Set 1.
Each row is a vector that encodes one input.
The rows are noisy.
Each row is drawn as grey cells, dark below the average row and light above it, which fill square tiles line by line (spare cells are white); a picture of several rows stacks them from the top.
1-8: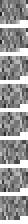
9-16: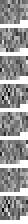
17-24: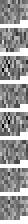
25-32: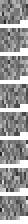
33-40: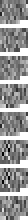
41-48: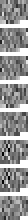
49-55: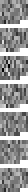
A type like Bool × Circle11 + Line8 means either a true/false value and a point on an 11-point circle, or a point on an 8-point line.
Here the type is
Line6.
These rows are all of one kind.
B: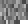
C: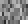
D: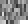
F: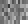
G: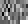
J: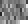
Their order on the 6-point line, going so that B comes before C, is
D, J, F, B, C, G.
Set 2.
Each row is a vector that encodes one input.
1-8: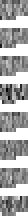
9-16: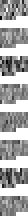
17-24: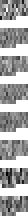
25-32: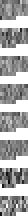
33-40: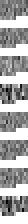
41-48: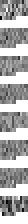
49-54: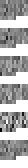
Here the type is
Line5.
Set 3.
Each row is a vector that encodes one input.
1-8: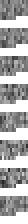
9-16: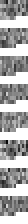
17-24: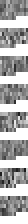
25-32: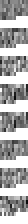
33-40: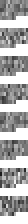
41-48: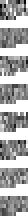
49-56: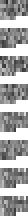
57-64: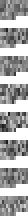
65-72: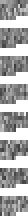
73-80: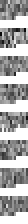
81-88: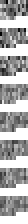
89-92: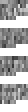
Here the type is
Label8.
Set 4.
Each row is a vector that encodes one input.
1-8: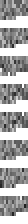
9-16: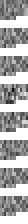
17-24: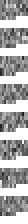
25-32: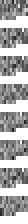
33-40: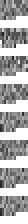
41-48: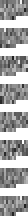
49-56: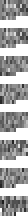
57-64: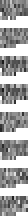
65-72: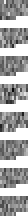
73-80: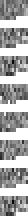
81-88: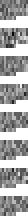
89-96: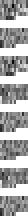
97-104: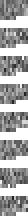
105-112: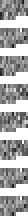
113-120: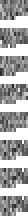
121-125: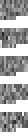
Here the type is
Tree17.
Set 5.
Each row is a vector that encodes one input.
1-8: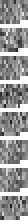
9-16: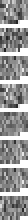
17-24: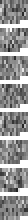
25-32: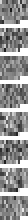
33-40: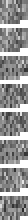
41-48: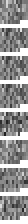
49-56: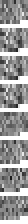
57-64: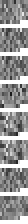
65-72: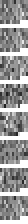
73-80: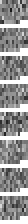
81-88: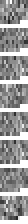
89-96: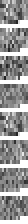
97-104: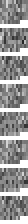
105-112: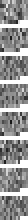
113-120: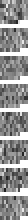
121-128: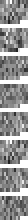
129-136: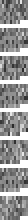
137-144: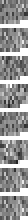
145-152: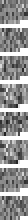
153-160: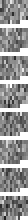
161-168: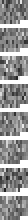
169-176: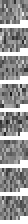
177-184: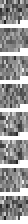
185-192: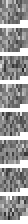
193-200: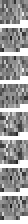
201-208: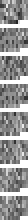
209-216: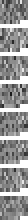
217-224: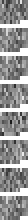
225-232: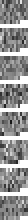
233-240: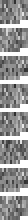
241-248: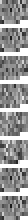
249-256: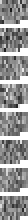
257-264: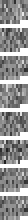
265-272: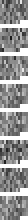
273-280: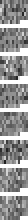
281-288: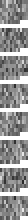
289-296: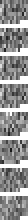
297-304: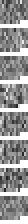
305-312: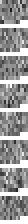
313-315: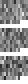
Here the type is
Tree11.
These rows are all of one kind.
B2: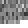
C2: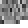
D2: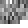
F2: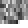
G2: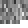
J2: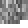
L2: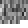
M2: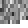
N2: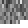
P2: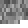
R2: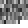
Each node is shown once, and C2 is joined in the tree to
G2.
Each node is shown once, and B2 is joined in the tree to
J2 and P2.
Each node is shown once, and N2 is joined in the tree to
L2, P2 and R2.
